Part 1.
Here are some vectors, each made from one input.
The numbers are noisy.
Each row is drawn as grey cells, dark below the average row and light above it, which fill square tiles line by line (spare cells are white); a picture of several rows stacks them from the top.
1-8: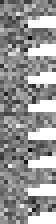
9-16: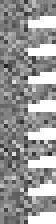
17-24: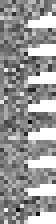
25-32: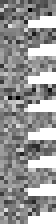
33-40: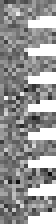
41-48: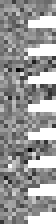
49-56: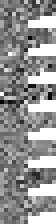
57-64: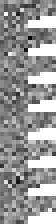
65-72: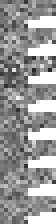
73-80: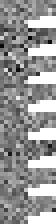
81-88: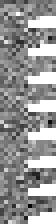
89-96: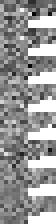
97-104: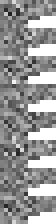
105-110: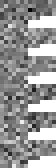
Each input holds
either a point on a 6-point line and a true/false value, or a node of a 10-node tree.
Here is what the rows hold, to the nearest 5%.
About 50% of them hold a point on a 6-point line and a true/false value. The rest hold a node of a 10-node tree.
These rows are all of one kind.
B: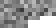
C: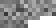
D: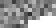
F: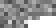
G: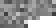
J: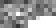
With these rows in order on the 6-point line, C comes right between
B and J.
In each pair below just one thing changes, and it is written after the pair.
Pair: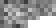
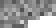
the place on the 6-point line
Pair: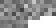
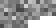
the place on the 6-point line
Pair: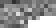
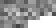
the place on the 6-point line
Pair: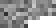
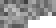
the true/false value
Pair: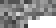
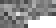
the place on the 6-point line
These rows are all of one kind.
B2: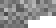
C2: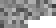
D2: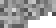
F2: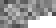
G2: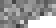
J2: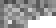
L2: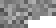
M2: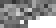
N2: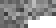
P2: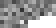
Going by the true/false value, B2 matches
C2, L2 and N2.
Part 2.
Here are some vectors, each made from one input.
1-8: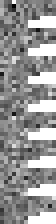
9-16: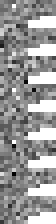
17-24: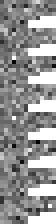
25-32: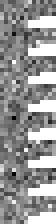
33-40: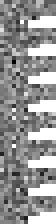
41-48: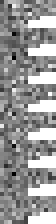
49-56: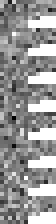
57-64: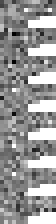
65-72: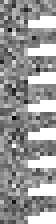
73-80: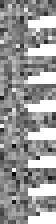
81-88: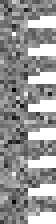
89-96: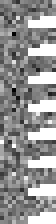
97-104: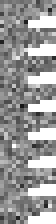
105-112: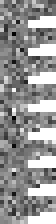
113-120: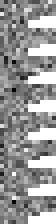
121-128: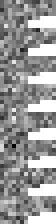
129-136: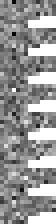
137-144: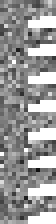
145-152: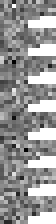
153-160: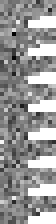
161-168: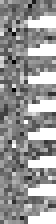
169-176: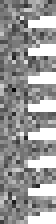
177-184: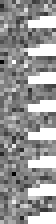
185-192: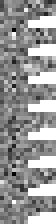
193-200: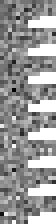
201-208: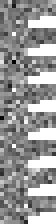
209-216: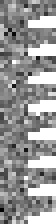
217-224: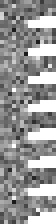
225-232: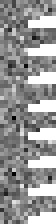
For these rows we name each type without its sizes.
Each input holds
a point on each of two circles, together with either a fixed value, or three true/false values.
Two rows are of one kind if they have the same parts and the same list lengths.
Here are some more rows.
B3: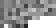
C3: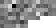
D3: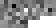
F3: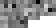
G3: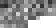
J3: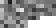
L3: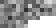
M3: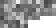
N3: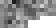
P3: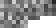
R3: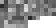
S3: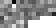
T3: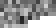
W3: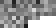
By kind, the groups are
B3, C3, D3, F3, L3, W3
G3, J3, M3, N3, P3, R3, S3, T3

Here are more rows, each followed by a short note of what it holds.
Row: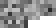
a point on each of two circles
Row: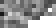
a point on each of two circles and three true/false values
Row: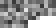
a point on each of two circles and three true/false values
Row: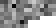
a point on each of two circles
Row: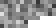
a point on each of two circles
